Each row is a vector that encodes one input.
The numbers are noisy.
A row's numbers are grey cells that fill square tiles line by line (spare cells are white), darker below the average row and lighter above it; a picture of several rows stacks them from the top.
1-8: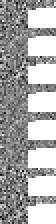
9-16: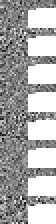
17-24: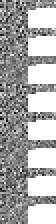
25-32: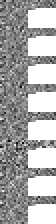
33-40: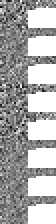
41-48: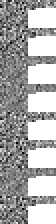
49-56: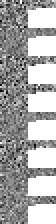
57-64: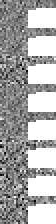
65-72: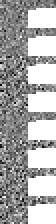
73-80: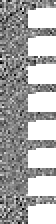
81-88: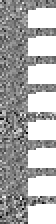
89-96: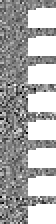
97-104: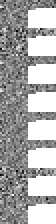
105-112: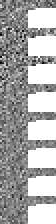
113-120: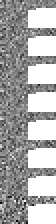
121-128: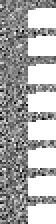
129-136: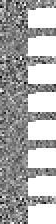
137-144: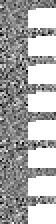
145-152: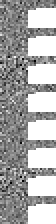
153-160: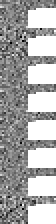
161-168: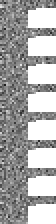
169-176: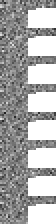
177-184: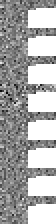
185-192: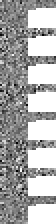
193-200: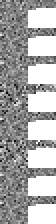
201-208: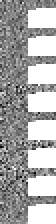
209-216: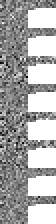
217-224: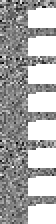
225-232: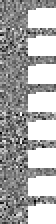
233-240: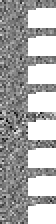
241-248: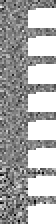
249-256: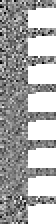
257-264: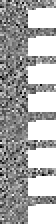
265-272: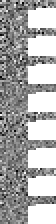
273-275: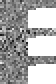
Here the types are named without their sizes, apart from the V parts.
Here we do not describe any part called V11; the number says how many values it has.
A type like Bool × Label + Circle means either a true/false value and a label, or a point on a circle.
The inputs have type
Bool × Line × (Tree + Unit) + Circle × V11.
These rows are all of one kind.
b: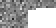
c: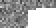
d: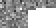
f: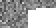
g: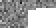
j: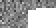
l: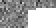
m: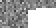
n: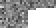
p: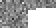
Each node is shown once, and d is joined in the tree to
m and n.
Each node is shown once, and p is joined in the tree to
m.
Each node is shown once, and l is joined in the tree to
g and m.
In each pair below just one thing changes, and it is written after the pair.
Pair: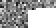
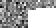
the value of V11
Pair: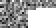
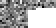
the place on the circle
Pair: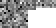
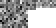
the place on the circle
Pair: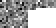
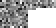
the value of V11
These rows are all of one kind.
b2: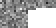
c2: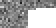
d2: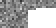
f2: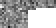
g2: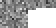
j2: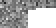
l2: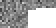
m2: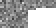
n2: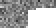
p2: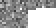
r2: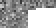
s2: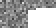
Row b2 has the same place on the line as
g2 and s2.
